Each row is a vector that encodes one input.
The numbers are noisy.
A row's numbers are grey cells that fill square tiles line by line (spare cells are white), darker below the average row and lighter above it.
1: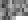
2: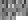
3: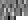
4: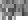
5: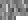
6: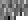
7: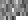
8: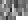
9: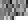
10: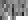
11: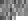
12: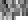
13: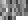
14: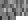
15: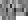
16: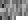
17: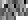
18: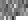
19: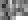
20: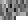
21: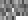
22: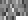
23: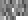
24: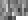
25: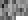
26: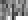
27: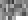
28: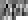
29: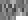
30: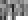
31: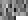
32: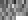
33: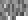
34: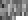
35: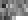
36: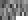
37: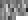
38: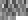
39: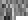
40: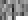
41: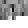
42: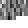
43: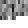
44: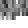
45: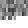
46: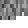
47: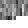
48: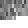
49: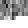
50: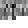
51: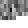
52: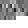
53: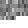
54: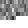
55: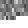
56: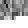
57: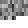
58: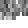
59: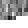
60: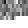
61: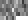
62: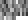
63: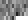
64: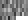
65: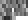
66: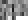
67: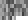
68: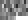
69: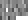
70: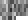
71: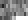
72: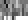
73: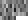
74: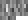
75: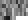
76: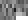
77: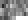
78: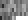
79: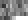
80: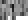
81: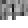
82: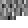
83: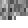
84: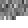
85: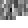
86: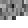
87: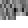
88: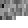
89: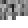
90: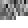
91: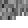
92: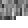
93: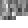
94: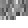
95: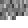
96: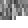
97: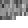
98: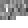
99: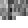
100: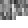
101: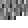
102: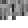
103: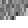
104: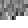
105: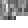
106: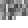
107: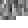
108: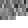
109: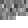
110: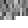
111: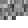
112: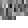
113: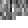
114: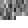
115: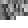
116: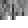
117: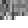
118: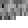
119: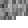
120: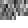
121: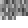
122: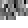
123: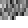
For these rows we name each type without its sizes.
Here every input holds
a point on a line, together with either a point on a line, or a node of a tree.
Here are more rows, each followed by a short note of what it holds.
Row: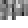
a point on each of two lines
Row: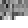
a point on each of two lines
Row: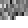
a point on each of two lines
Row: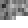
a point on a line and a node of a tree
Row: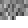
a point on each of two lines
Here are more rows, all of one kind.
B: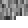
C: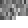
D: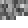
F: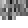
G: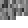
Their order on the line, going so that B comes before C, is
F, B, C, G, D.
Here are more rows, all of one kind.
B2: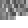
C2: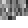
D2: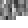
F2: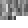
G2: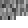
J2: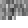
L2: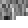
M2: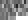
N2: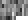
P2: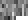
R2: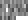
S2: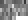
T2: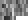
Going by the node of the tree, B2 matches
D2 and M2.
